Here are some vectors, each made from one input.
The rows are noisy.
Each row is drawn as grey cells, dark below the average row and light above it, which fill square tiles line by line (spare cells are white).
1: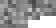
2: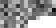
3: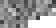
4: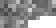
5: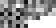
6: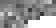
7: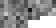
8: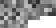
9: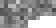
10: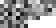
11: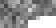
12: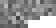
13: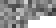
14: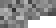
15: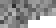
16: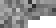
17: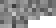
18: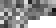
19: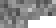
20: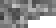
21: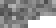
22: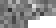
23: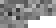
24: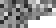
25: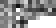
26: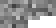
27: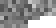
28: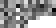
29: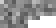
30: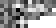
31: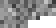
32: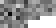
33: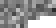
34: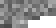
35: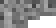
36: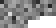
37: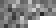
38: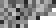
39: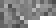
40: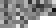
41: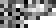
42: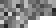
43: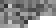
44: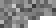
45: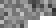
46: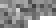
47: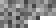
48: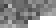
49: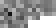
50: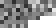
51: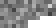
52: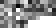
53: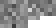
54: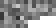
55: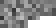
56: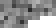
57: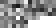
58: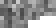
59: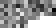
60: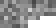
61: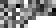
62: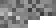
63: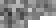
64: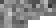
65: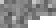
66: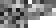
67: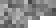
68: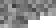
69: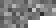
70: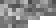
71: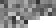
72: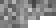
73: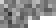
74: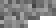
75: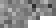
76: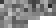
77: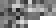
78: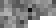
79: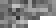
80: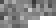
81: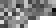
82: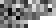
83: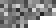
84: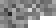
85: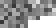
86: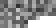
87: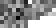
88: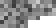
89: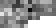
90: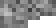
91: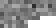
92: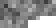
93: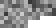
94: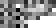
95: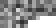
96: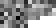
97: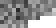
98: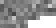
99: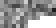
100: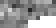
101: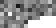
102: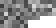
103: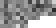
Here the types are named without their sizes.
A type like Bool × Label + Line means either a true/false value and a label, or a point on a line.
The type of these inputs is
Bool × Bool × Bool × Line × Line.
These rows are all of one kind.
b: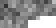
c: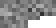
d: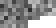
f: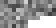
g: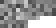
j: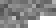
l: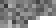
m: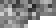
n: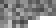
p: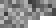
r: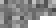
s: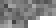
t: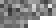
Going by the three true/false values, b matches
j, l, n and s.
